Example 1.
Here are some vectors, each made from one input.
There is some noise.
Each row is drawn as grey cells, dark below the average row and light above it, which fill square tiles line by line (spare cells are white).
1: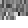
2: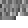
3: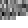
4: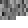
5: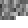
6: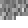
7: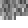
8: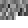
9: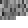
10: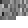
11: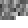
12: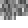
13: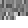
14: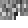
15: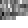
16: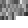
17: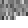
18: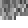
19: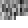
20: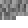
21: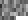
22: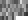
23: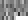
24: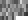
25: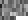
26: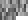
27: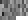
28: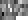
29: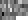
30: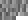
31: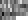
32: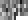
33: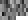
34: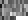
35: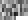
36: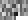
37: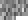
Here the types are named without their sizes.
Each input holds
a node of a tree.
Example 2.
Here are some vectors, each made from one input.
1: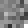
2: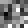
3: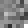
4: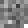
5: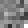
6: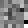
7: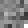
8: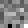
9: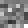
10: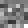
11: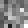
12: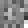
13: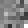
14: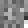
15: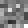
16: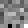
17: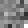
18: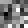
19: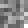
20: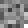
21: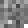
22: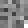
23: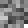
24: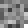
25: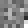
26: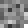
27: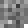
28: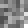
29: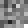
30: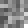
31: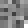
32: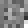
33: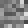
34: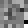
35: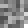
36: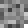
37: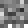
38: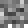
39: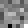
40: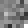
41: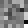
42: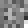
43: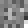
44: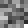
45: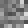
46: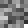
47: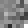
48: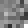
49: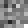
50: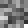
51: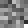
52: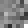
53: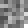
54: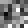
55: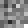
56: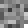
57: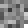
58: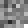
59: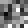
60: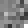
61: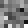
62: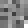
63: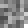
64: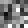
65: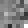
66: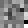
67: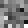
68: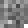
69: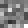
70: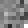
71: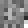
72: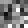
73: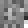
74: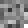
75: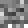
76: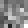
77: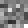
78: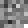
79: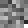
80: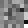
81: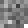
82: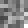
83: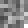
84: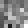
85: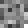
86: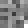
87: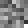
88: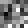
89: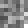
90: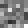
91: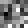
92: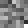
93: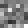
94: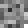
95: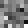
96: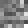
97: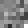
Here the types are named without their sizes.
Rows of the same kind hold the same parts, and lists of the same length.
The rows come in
2 kinds.
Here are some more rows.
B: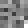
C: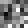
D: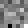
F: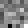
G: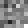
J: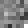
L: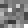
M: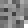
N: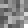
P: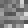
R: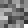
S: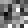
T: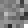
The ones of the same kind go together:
B, D, F, G, J, L, M, N, P, R, T
C, S

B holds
four true/false values.
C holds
a fixed value.
